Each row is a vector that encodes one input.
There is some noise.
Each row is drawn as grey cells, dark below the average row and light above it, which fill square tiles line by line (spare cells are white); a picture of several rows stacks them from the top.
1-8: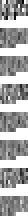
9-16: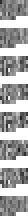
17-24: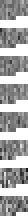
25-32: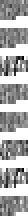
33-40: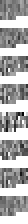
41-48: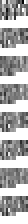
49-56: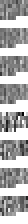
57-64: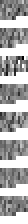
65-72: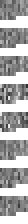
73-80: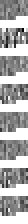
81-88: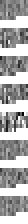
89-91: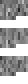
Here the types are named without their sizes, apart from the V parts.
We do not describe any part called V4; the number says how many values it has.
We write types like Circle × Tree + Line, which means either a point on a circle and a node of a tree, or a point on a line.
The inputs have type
List(Bool × V4).
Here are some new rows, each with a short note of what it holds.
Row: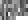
a list of one item
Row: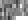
a list of two items
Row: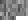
a list of two items
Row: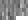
a list of two items
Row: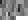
a list of two items
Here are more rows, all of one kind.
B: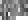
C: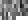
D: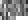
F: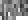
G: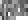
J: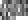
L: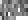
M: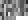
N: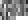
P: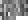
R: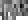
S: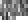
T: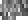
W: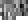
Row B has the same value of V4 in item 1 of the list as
P, T and W.
